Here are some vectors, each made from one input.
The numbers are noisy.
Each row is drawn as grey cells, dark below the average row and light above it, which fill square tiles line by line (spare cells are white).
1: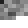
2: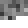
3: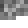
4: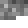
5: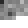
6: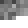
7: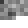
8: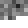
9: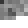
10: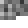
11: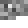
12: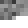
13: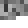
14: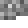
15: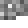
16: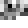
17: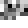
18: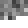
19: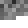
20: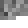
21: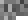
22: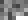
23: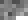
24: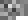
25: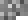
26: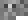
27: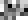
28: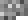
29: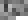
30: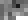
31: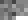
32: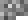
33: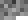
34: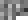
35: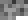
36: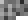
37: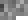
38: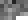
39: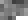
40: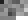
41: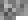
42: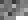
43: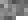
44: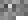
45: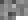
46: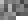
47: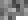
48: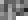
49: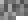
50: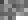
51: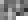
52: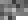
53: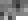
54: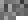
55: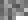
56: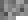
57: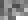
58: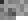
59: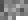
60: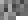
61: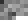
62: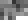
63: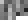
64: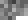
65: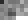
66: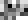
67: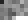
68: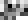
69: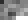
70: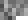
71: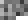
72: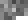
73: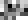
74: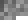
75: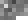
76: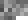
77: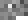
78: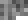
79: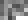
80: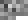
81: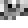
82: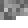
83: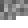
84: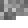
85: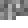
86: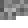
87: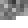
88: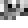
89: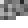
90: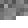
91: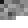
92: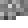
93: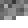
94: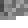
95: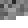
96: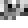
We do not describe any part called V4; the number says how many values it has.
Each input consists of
a list of up to two items, each a true/false value and a value of V4.
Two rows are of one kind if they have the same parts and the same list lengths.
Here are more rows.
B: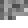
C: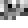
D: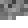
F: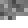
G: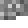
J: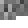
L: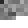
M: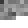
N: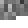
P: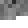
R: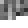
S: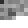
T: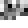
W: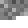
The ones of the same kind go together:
B, D, F, L, M, P, S, W
C, T
G, J, N, R

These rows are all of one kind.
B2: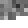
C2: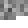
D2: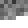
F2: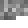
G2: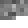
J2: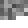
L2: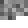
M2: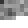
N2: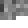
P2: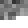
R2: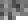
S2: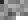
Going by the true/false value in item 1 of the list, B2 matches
D2, G2, P2 and R2.
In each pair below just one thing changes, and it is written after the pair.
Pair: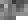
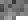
the value of V4 in item 1 of the list
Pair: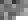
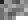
the true/false value in item 1 of the list
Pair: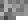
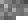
the true/false value in item 1 of the list
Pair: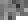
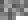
the true/false value in item 1 of the list
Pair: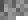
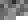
the true/false value in item 1 of the list
